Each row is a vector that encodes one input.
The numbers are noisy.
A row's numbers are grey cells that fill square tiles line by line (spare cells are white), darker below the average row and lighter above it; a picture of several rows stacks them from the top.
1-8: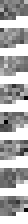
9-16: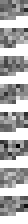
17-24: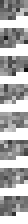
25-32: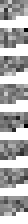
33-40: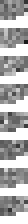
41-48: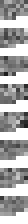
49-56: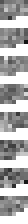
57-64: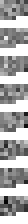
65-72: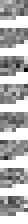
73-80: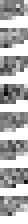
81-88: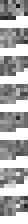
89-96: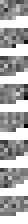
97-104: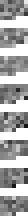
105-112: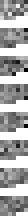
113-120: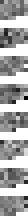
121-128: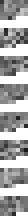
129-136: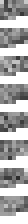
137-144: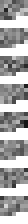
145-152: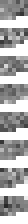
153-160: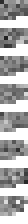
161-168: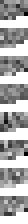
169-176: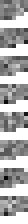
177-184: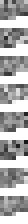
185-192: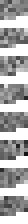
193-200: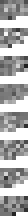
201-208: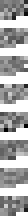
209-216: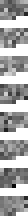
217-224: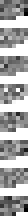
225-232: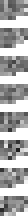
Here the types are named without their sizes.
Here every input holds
a label and four true/false values.
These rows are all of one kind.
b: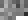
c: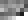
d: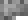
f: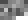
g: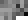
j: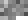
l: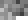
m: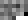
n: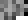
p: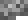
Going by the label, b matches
c, g and l.
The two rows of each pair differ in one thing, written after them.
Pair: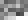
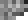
the label
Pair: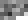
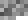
one of the four true/false values
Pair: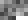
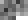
one of the four true/false values
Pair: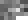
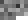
the label
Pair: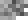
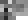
the label
